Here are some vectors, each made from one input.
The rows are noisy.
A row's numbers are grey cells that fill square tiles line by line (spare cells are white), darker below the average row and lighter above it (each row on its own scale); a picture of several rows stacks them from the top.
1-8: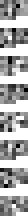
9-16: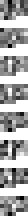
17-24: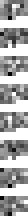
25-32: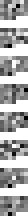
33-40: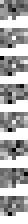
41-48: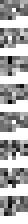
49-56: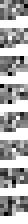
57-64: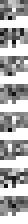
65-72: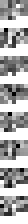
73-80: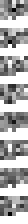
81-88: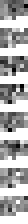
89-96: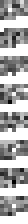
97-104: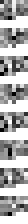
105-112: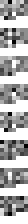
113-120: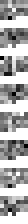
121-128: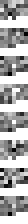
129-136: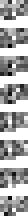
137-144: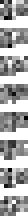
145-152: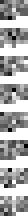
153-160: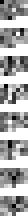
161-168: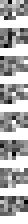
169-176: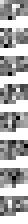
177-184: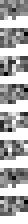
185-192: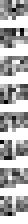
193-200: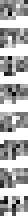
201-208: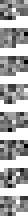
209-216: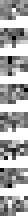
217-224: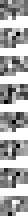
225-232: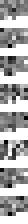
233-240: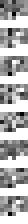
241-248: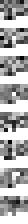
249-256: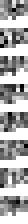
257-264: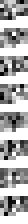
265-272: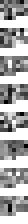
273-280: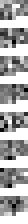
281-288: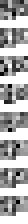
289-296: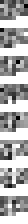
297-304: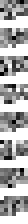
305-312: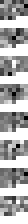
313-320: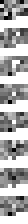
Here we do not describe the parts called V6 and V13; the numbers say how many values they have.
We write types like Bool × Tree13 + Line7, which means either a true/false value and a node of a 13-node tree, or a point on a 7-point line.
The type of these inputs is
(Bool × Circle8 + V6) × V13.
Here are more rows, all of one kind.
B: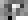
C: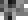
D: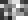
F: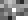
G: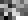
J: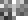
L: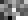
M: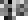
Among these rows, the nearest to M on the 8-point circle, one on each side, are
B and C.
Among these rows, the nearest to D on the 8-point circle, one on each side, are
C and G.
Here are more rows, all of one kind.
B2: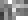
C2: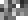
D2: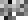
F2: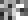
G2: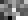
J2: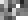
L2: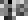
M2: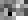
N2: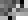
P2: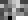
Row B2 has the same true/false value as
F2, G2 and P2.
